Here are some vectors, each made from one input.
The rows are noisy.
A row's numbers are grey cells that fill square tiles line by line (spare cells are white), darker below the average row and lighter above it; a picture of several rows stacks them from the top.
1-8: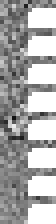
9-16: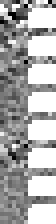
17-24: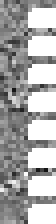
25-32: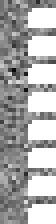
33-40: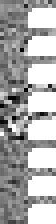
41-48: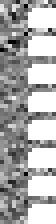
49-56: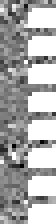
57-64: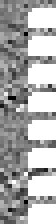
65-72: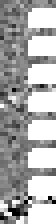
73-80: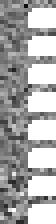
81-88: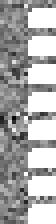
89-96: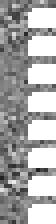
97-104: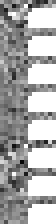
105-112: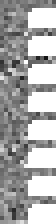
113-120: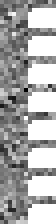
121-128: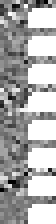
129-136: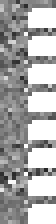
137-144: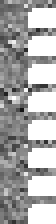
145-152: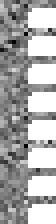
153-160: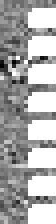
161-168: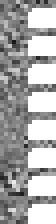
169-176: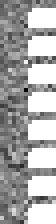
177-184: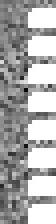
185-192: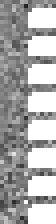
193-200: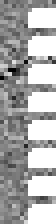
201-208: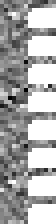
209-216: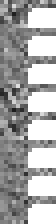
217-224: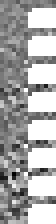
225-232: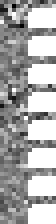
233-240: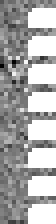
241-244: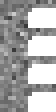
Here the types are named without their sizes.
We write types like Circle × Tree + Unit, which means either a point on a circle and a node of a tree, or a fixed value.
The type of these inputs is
List(Line).
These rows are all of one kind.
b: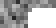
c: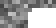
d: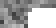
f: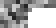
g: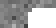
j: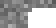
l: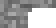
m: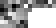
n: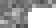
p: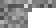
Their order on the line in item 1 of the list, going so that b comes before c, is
n, f, b, l, g, c, j, d, m, p.
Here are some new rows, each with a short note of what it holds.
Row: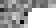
the empty list
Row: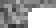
a list of one item
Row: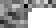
a list of one item
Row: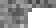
a list of three items
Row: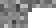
a list of three items
